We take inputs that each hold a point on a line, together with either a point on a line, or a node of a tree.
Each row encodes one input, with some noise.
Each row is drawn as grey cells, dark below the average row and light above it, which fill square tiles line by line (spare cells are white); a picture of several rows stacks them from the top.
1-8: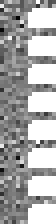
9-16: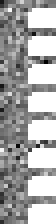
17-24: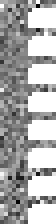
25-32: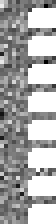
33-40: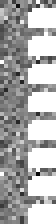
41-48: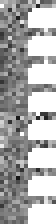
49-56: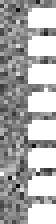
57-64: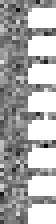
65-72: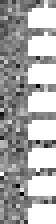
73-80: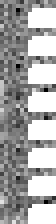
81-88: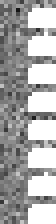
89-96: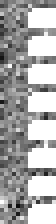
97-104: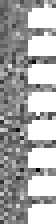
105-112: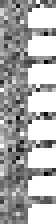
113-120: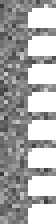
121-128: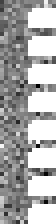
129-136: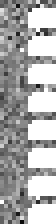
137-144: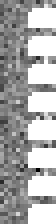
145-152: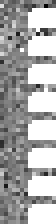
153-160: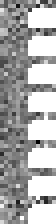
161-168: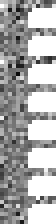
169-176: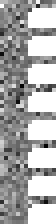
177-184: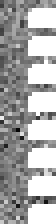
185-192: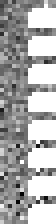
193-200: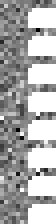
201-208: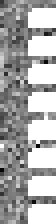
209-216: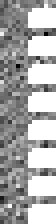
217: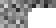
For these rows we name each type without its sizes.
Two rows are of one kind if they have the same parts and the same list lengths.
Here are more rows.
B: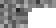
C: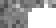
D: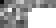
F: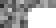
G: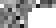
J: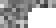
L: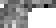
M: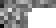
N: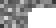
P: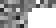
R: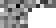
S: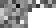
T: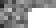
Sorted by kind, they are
B, C, D, F, J, L, M, N, T
G, P, R, S

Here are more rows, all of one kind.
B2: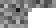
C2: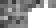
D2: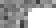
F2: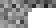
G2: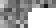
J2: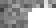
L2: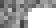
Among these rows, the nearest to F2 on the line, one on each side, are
D2 and G2.
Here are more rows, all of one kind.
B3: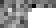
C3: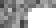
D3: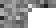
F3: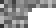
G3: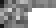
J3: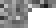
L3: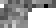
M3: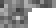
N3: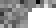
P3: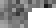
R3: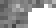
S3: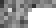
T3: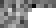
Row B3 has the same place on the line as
C3, F3, S3 and T3.
